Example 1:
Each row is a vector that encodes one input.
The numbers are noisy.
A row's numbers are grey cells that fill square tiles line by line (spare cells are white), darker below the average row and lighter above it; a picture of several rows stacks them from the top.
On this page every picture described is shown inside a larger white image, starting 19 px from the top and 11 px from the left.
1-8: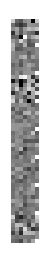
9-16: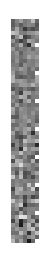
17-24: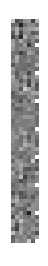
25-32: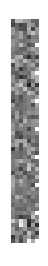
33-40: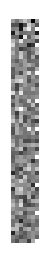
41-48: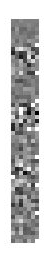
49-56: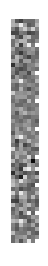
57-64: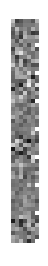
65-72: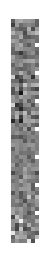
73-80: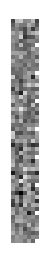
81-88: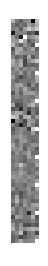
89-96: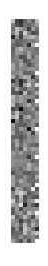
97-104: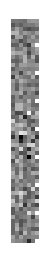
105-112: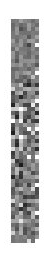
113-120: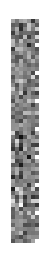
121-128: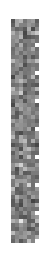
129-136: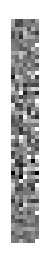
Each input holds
either a point on a 20-point circle, or a fixed value.
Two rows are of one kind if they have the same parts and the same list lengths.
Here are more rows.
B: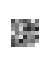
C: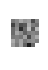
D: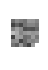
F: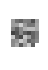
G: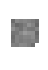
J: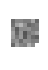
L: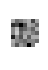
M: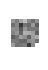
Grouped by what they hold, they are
B, C, D, F, G, J, L
M

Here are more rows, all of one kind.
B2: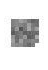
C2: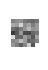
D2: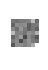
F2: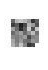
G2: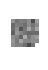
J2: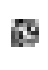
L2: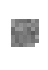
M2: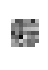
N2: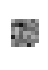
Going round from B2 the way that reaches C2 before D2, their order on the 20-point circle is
B2, L2, C2, M2, D2, J2, F2, N2, G2.
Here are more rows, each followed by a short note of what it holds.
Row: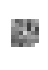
a fixed value
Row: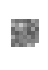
a point on a 20-point circle
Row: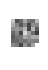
a fixed value
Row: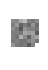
a fixed value
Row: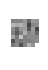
a fixed value
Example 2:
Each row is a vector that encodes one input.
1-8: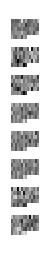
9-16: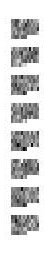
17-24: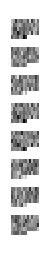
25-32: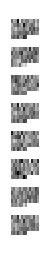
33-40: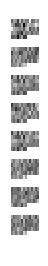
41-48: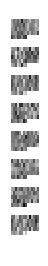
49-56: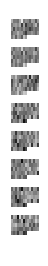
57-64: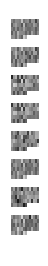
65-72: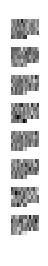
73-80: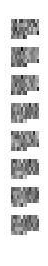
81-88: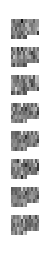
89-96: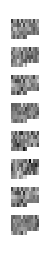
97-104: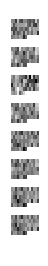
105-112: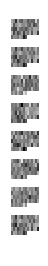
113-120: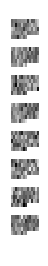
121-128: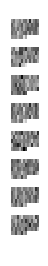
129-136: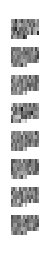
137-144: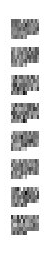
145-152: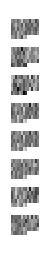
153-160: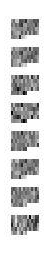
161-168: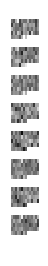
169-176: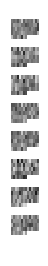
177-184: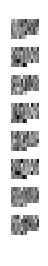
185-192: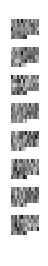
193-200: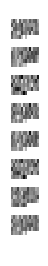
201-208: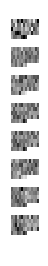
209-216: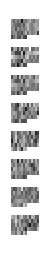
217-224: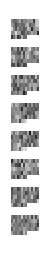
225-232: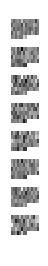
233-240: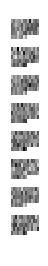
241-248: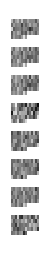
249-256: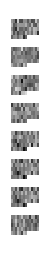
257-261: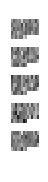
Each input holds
a point on a 15-point line.
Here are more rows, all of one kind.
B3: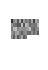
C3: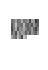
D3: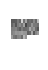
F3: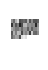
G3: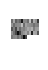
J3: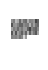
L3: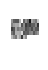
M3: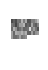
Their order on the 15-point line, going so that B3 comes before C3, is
G3, B3, M3, D3, L3, C3, J3, F3.
